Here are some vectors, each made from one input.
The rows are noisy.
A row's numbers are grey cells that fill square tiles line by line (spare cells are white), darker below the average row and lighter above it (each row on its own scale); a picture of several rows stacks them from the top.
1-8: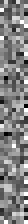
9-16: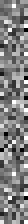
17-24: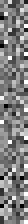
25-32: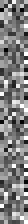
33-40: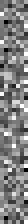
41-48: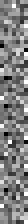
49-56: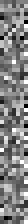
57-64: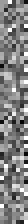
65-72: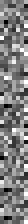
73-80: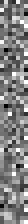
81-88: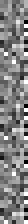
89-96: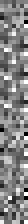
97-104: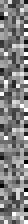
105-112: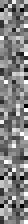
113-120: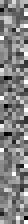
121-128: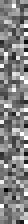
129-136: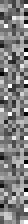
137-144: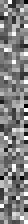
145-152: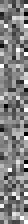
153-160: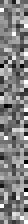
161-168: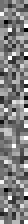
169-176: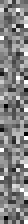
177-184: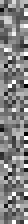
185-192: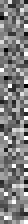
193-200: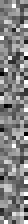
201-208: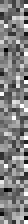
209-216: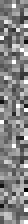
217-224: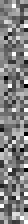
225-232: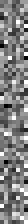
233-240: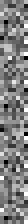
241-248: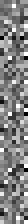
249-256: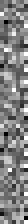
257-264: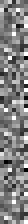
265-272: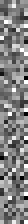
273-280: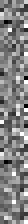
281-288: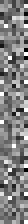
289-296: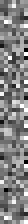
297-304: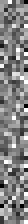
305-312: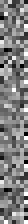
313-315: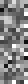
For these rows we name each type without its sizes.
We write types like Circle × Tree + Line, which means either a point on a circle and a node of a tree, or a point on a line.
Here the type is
Circle + Line.
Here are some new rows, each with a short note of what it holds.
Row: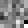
a point on a circle
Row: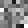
a point on a circle
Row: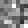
a point on a line
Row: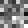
a point on a circle
